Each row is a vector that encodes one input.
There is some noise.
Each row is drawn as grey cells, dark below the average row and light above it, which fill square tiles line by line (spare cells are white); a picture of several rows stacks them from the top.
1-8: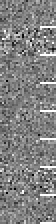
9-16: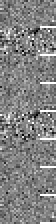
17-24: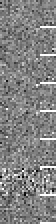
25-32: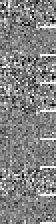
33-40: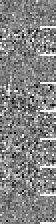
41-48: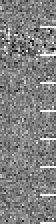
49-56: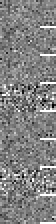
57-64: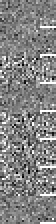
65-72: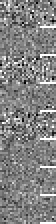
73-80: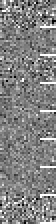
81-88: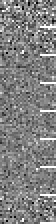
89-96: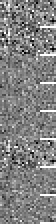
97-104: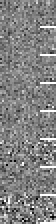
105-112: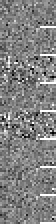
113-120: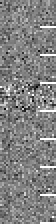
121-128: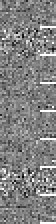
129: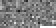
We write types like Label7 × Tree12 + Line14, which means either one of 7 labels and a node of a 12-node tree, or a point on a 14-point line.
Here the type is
List2(Circle11) + Tree10.
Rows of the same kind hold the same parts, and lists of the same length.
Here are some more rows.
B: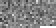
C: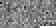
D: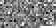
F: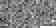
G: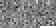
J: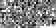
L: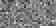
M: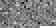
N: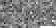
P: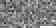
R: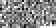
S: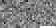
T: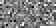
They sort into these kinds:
B, F, L, M, N, P, S
C, G
D, T
J, R

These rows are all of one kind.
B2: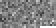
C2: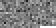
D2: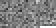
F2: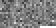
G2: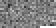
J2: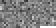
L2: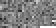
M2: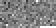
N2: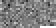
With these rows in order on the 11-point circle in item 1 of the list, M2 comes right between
B2 and G2.
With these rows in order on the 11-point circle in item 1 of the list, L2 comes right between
D2 and J2.
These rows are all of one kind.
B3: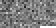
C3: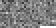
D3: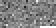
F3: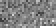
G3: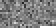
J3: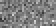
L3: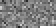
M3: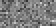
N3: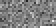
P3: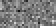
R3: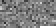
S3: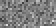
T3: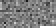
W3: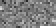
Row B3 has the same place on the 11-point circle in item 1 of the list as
C3, G3 and M3.
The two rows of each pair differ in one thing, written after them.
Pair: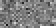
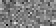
the place on the 11-point circle in item 2 of the list
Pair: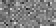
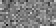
the place on the 11-point circle in item 2 of the list
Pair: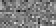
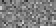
the place on the 11-point circle in item 1 of the list
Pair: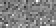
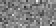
the place on the 11-point circle in item 2 of the list
